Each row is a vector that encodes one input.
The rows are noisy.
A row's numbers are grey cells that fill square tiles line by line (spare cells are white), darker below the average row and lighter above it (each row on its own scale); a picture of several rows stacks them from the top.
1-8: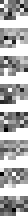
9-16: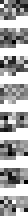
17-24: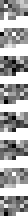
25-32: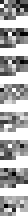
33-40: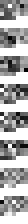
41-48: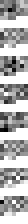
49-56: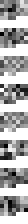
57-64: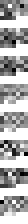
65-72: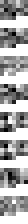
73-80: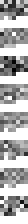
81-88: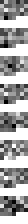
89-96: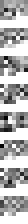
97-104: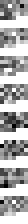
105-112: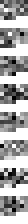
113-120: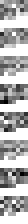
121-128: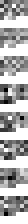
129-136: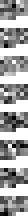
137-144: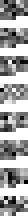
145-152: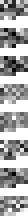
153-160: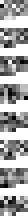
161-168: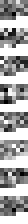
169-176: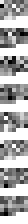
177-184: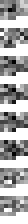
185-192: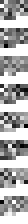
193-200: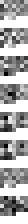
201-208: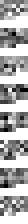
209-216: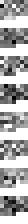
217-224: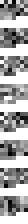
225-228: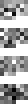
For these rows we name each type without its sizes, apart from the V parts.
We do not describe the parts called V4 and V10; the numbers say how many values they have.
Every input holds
either a point on a line and a value of V10, or a true/false value and a value of V4.
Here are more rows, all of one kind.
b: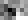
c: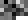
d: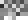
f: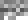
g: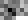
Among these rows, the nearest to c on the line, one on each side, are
d and g.
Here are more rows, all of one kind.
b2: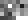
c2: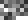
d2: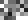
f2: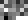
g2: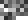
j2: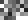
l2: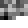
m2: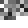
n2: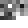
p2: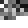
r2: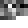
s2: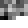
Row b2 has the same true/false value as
l2, n2, r2 and s2.
